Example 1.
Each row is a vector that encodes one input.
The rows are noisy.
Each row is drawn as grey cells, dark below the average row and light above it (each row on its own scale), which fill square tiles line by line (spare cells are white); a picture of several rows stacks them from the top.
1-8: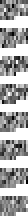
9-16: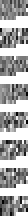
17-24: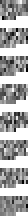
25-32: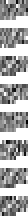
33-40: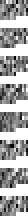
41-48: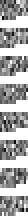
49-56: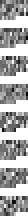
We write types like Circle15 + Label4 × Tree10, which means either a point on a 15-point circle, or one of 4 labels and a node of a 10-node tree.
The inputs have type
(Bool × Bool × Bool × Bool + Unit) × Label7.
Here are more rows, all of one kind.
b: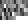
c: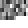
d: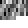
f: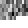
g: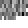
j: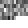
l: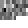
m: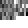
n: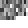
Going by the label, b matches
d and l.
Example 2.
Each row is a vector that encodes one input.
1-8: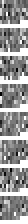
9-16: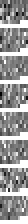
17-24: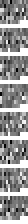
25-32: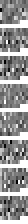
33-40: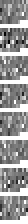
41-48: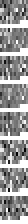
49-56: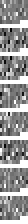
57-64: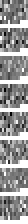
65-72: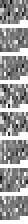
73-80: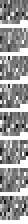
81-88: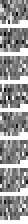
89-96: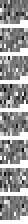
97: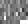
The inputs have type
Label9 + Line6.
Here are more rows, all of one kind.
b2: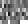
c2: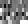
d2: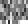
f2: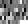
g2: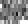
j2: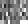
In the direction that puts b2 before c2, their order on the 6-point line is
j2, b2, c2, f2, d2, g2.
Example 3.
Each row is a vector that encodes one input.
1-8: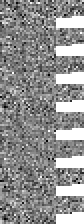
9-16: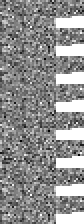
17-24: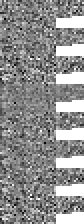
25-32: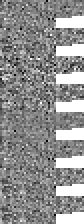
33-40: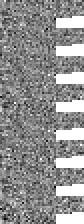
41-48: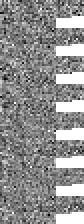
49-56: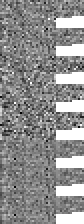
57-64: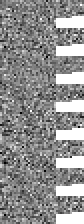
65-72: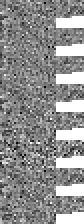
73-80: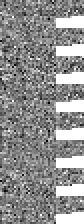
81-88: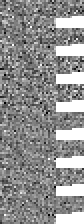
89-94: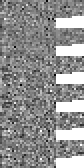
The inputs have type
Tree7 + Tree10.
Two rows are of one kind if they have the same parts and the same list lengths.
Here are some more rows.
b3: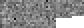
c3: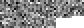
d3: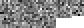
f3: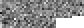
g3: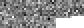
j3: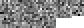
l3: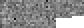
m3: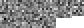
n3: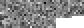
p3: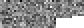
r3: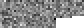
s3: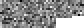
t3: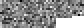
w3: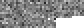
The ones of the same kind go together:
b3, c3, g3, l3, n3, w3
d3, f3, j3, m3, p3, r3, s3, t3

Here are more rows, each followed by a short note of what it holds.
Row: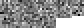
a node of a 7-node tree
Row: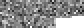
a node of a 10-node tree
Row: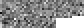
a node of a 7-node tree
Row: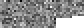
a node of a 7-node tree
